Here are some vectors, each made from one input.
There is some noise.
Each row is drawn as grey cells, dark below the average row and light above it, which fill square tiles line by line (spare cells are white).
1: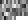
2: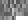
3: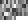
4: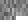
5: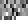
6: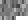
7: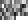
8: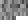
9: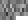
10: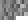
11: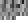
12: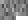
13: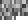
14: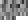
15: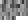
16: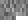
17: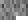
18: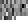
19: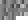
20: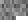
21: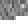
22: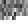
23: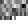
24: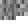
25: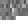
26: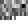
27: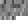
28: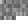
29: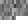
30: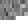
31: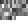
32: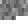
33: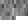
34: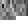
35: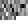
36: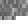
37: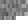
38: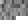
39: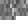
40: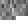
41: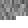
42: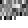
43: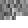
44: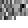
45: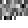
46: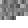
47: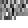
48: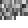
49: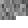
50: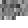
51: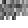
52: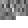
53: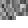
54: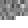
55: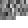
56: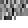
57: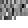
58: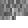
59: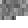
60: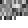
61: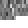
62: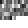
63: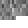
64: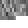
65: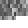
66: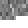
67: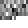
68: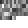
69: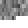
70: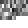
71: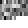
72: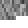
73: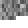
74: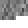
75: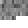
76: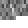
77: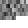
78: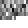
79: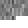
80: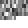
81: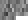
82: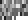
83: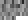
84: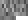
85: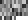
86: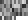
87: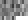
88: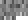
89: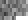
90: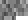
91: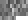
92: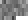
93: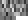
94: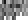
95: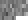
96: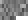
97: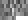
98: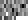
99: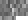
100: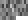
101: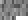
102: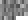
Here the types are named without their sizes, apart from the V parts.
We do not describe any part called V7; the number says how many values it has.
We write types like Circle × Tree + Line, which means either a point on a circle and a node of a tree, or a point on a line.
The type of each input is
Bool × Circle + V7.
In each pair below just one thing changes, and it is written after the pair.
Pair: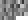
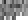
the true/false value
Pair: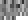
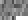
the place on the circle
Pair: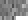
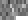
the place on the circle
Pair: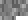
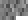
the place on the circle
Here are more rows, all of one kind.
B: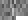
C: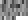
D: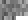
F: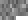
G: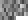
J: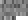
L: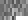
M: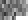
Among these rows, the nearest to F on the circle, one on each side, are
B and C.
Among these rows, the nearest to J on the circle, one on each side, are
C and G.
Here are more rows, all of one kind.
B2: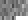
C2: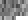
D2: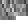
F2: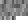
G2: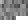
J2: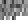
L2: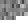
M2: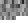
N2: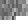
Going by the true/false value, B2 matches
C2, L2 and N2.
